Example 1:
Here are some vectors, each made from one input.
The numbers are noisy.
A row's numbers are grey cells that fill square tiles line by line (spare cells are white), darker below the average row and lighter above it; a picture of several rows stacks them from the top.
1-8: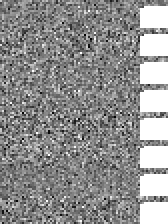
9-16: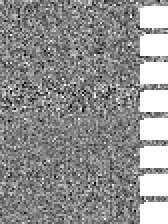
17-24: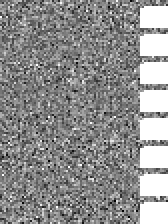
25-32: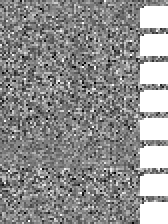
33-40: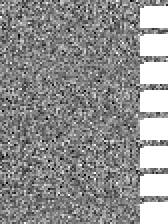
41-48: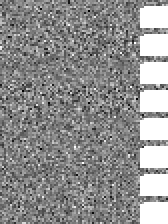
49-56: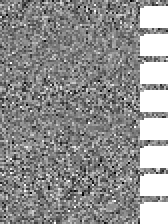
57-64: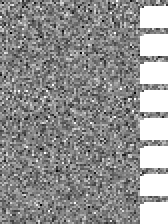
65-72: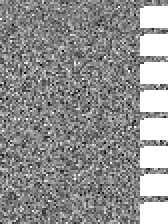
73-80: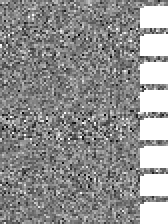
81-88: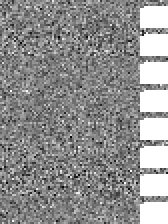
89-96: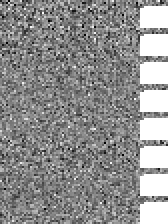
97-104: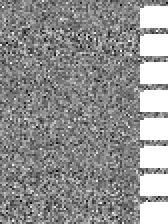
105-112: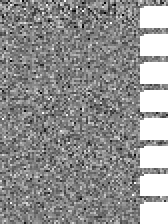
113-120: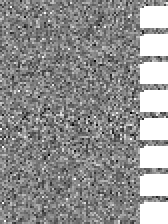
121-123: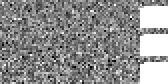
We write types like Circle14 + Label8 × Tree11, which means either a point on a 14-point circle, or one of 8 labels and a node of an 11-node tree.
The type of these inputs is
Circle11 × Line4 + Line6.
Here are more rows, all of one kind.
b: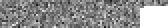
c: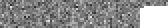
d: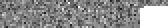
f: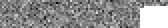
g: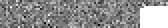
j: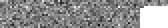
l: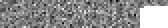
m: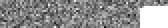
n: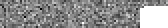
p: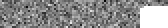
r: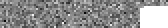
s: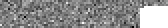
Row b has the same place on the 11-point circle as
m and r.
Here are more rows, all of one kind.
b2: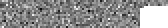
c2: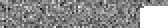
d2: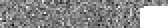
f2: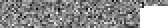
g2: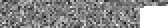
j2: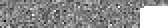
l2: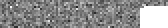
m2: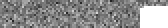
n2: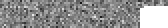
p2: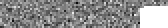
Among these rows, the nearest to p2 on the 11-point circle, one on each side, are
g2 and l2.
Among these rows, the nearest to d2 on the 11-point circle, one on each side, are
b2 and c2.
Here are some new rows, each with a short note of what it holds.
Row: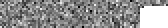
a point on a 6-point line
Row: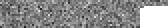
a point on an 11-point circle and a point on a 4-point line
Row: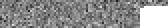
a point on an 11-point circle and a point on a 4-point line
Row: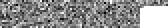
a point on a 6-point line
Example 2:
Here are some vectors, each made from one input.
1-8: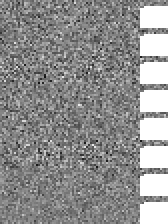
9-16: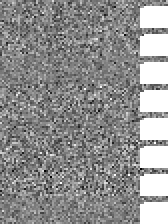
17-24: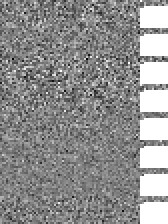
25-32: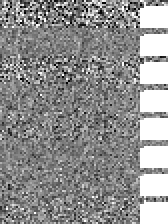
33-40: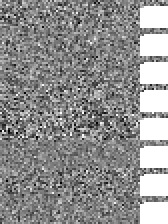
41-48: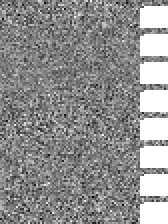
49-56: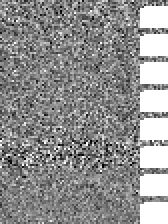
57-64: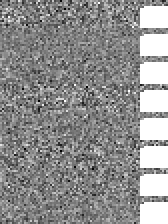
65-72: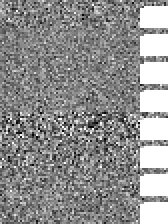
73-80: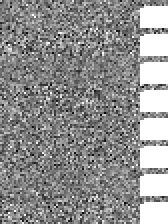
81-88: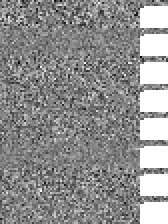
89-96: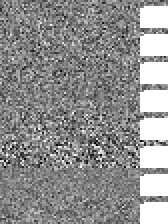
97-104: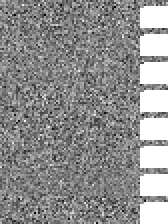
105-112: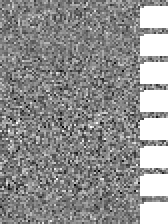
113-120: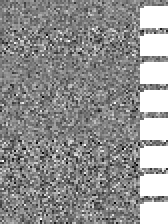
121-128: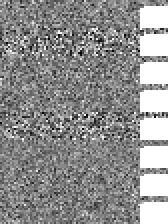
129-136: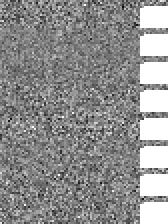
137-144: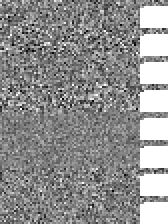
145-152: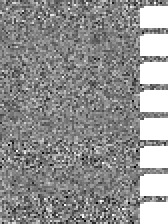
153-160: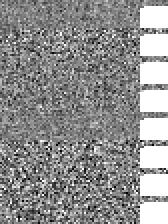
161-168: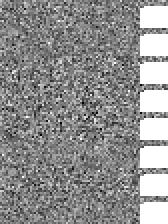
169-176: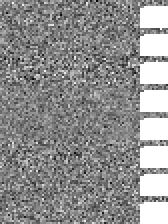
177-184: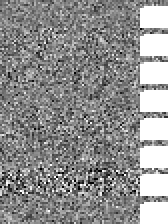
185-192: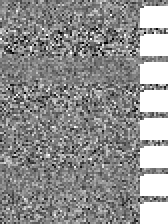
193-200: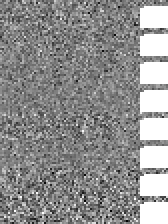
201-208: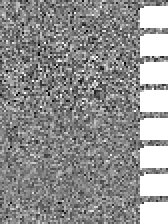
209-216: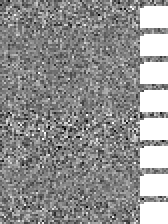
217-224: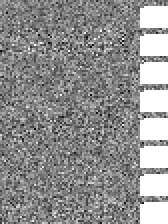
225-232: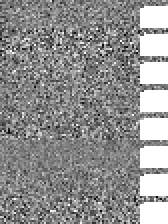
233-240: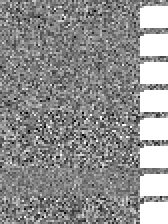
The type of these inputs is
List3(Circle11).
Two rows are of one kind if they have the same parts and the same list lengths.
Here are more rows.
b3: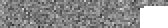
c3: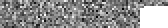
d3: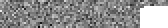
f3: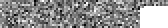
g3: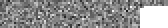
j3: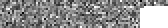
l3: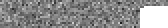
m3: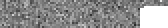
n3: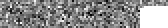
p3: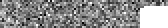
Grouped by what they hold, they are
b3, d3, l3, n3
c3, f3
g3, j3
m3, p3

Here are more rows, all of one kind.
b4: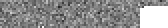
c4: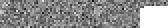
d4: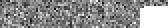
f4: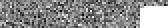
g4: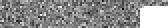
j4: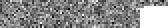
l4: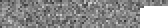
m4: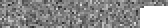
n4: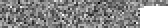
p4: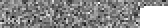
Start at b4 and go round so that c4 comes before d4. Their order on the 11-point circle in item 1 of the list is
b4, m4, c4, g4, d4, p4, l4, f4, n4, j4.
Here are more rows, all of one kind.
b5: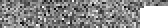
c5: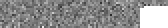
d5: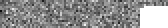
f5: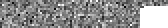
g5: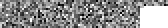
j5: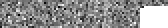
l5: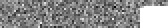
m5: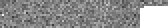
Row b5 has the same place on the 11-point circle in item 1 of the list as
d5 and g5.
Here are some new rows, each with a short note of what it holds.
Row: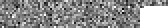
a list of one item
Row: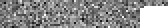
a list of two items
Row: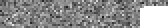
a list of three items
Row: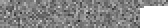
a list of one item
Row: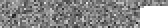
a list of three items
